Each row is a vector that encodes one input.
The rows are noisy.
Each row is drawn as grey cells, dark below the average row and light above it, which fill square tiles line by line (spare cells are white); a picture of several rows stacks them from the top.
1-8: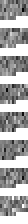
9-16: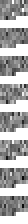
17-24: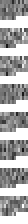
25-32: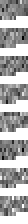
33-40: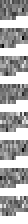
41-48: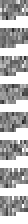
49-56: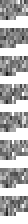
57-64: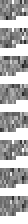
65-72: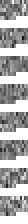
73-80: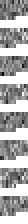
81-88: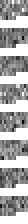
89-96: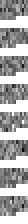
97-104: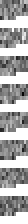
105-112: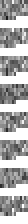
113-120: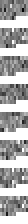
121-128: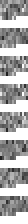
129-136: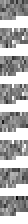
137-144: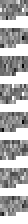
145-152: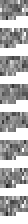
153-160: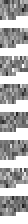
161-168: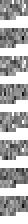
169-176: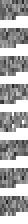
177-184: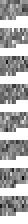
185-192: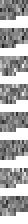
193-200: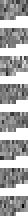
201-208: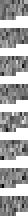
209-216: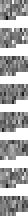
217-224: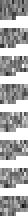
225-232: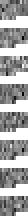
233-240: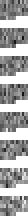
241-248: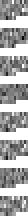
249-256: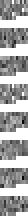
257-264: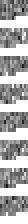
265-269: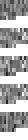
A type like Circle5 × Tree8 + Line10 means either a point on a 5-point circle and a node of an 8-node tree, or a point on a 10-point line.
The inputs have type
Bool × Line13 + Line10.
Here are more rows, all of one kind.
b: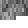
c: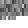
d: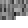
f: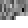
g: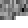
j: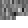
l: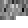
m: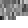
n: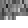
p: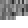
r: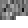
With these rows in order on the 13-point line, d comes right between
f and p.
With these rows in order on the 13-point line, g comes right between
f and m.
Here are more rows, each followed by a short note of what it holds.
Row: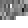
a point on a 13-point line and a true/false value
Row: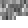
a point on a 10-point line
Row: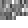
a point on a 10-point line
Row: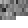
a point on a 13-point line and a true/false value
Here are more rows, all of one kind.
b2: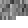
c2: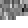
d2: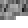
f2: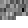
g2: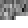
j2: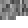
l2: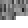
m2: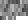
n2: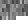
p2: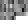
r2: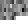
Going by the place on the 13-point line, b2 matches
f2, j2 and n2.
